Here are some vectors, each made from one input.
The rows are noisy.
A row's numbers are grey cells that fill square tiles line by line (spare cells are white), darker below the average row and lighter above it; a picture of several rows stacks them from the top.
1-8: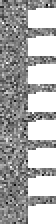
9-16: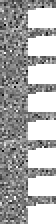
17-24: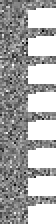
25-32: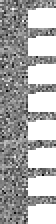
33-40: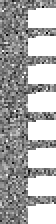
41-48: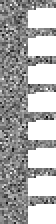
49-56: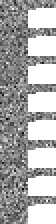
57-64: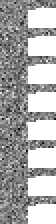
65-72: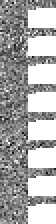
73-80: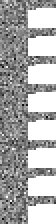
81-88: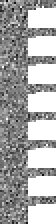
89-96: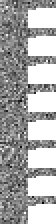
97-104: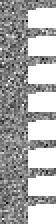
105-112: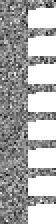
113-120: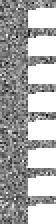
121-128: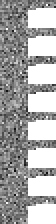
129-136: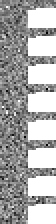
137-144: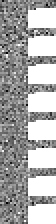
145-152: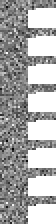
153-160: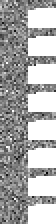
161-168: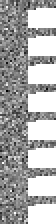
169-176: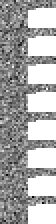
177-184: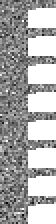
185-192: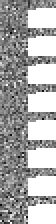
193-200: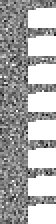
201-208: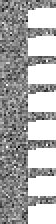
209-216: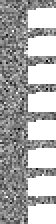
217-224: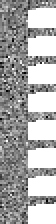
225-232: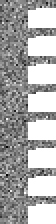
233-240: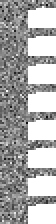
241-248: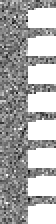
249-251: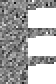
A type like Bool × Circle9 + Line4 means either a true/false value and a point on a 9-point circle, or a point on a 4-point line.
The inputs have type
Bool × Circle6 × (Label5 + Line8) × Tree10.
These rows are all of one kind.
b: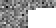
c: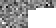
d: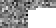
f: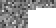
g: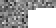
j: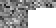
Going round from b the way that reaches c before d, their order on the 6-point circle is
b, c, g, j, f, d.
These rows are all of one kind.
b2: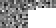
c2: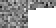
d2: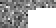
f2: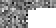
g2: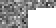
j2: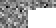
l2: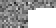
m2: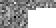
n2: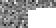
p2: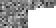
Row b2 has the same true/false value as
d2, f2, m2 and n2.
